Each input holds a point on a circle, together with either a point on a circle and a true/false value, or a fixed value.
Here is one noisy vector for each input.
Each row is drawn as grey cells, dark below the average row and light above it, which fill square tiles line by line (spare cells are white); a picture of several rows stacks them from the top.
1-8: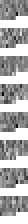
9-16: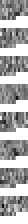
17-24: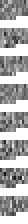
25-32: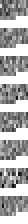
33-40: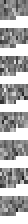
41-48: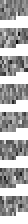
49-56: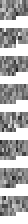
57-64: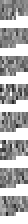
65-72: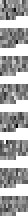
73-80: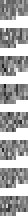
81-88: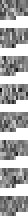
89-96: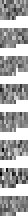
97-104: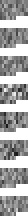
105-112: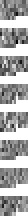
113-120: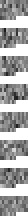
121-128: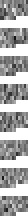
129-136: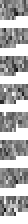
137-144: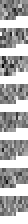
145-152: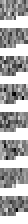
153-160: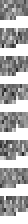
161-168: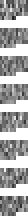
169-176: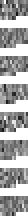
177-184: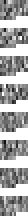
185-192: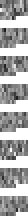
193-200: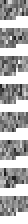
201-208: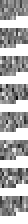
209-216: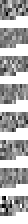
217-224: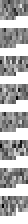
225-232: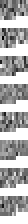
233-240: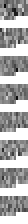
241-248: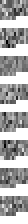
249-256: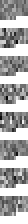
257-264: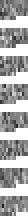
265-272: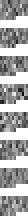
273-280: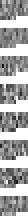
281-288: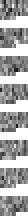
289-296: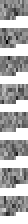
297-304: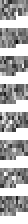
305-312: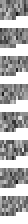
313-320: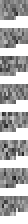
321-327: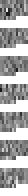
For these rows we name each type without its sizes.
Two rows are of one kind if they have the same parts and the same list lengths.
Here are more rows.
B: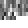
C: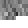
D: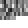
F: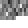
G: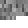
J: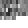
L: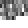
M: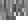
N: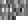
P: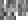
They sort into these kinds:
B, C, F, L, M, N, P
D, G, J

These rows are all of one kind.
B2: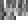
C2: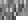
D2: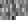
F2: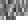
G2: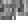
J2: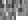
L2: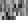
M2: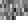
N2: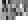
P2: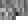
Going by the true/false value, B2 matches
G2 and J2.
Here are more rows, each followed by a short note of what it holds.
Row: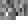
a point on each of two circles and a true/false value
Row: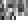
a point on each of two circles and a true/false value
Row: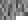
a point on a circle
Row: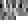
a point on each of two circles and a true/false value
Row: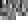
a point on each of two circles and a true/false value
